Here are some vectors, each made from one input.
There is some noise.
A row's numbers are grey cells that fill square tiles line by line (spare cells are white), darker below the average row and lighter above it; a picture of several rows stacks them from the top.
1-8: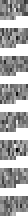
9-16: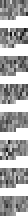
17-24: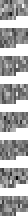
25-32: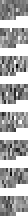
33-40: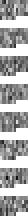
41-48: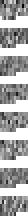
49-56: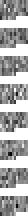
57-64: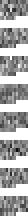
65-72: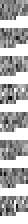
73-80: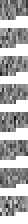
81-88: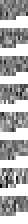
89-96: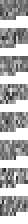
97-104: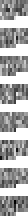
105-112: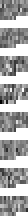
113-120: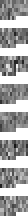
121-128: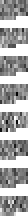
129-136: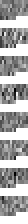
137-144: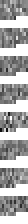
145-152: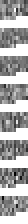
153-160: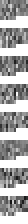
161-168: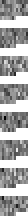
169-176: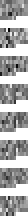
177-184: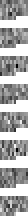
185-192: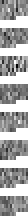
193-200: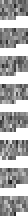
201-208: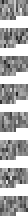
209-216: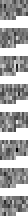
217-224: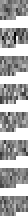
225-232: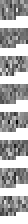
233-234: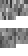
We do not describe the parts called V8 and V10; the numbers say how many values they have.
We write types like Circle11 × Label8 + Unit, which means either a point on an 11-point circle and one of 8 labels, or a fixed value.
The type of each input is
(Line9 + V10) × (Tree9 + Unit) × V8.
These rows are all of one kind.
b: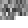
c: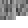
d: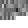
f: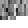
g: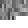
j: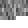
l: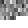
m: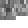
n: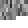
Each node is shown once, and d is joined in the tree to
b, c and j.
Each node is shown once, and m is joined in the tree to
g and j.
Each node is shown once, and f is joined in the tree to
b.
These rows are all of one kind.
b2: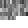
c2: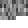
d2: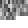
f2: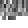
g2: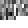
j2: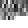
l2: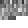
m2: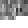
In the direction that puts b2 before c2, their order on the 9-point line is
g2, j2, b2, d2, c2, f2, l2, m2.
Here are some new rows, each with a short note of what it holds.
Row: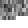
a node of a 9-node tree, a value of V8 and a value of V10
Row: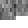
a value of V8 and a value of V10
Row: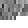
a point on a 9-point line and a value of V8
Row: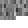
a node of a 9-node tree, a value of V8 and a value of V10
